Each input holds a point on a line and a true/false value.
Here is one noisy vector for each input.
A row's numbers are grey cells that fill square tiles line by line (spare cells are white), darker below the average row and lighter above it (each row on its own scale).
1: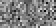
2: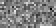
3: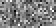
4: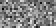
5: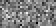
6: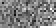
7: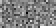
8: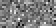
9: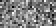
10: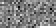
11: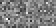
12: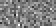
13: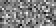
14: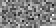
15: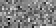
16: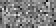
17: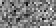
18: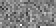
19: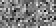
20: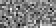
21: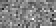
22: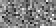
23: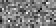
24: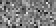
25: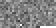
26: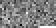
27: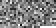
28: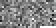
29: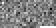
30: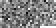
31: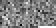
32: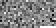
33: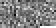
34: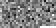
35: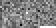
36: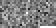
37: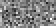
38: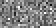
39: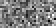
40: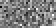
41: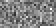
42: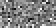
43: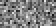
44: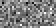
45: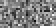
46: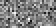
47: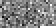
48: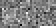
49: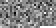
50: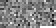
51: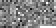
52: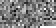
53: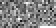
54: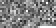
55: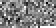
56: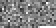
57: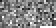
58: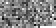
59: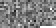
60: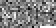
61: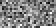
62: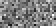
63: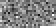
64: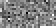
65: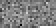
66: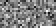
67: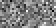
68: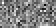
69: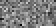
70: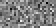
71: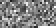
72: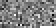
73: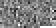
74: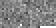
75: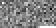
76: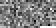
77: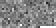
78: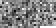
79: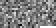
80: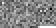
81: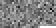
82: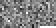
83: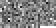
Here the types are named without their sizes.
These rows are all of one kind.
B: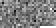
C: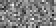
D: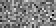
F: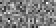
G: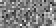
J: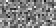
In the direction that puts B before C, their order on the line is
J, G, F, B, D, C.
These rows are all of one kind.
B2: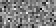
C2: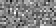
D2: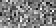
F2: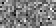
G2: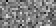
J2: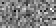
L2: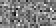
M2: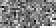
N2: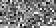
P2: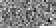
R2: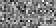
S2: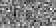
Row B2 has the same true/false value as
C2, G2 and R2.
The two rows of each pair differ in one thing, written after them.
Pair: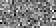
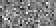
the true/false value
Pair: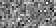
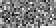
the true/false value
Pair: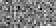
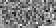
the true/false value
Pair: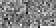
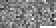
the true/false value
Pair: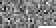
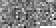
the true/false value
